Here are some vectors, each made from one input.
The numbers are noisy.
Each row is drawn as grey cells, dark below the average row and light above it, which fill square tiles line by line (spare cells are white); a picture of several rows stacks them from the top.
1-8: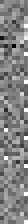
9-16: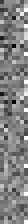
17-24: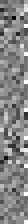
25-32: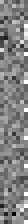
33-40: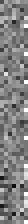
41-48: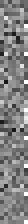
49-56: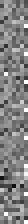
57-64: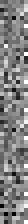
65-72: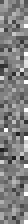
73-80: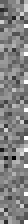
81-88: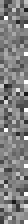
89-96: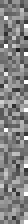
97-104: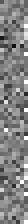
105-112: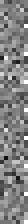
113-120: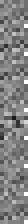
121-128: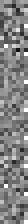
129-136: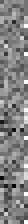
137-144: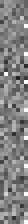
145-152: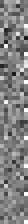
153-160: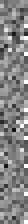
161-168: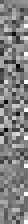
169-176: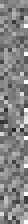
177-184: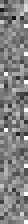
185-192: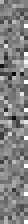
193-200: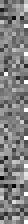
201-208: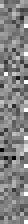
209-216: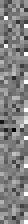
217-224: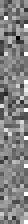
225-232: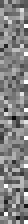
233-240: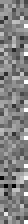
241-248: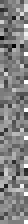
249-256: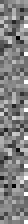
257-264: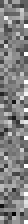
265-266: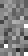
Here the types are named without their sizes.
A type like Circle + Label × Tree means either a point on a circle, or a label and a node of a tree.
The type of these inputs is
Label.
